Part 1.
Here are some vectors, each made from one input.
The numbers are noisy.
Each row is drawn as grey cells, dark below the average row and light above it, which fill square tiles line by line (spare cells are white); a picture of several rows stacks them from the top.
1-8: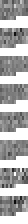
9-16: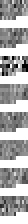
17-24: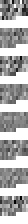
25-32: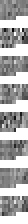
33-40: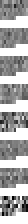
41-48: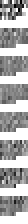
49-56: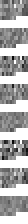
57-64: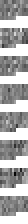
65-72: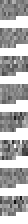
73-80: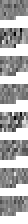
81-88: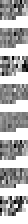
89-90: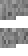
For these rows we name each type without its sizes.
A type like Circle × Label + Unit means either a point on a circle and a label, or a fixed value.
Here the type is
Bool × Bool × Bool × Bool + Circle + Unit.
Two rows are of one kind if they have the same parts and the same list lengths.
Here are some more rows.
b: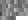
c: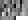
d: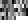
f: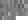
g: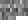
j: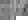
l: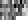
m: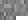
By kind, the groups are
b
c, d
f, g, j, l, m

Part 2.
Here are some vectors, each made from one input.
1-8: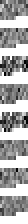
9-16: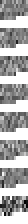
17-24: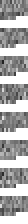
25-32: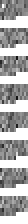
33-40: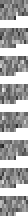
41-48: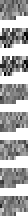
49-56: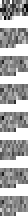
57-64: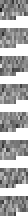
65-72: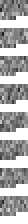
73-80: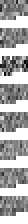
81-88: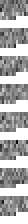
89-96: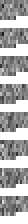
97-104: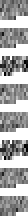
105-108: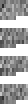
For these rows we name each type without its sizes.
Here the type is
List(Circle).
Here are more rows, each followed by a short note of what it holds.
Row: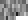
a list of two items
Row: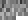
a list of one item
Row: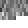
a list of one item
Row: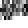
the empty list
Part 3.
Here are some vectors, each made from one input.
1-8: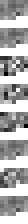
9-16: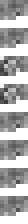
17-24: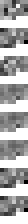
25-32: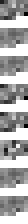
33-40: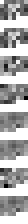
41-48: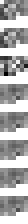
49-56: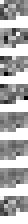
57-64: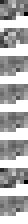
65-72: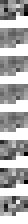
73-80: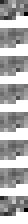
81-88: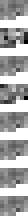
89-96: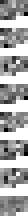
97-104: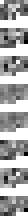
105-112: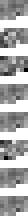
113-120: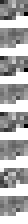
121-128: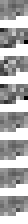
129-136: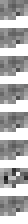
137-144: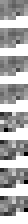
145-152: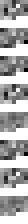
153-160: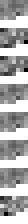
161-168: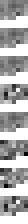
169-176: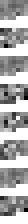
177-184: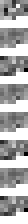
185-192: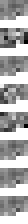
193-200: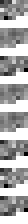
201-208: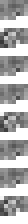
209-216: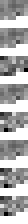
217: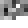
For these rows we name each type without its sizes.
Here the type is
Bool × Label.
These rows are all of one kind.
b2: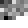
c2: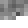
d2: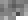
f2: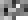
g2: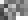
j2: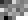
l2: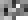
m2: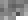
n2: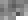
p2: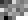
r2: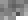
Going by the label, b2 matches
j2 and p2.
